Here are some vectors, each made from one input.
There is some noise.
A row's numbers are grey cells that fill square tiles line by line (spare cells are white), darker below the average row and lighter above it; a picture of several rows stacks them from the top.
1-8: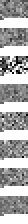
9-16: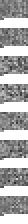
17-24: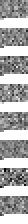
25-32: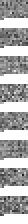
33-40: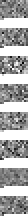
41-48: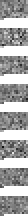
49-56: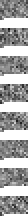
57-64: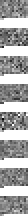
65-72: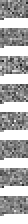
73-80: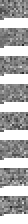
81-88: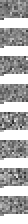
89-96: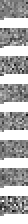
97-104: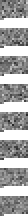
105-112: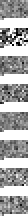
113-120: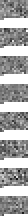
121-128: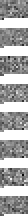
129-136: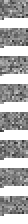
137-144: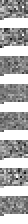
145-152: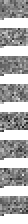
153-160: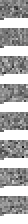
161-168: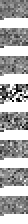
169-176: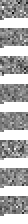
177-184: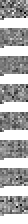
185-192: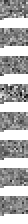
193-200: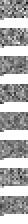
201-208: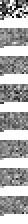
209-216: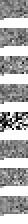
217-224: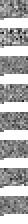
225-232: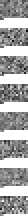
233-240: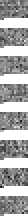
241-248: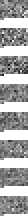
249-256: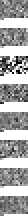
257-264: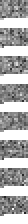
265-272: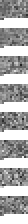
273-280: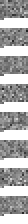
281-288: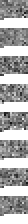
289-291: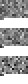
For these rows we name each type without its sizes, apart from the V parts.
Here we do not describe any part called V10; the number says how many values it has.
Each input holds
either a fixed value, or a point on each of two lines, a true/false value and a value of V10.
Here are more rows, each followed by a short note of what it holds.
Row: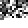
a fixed value
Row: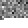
a point on each of two lines, a true/false value and a value of V10
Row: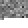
a point on each of two lines, a true/false value and a value of V10
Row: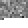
a point on each of two lines, a true/false value and a value of V10
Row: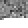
a point on each of two lines, a true/false value and a value of V10
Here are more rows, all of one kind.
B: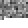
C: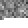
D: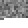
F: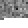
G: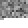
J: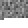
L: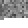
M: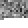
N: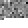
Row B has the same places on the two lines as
C, D and M.
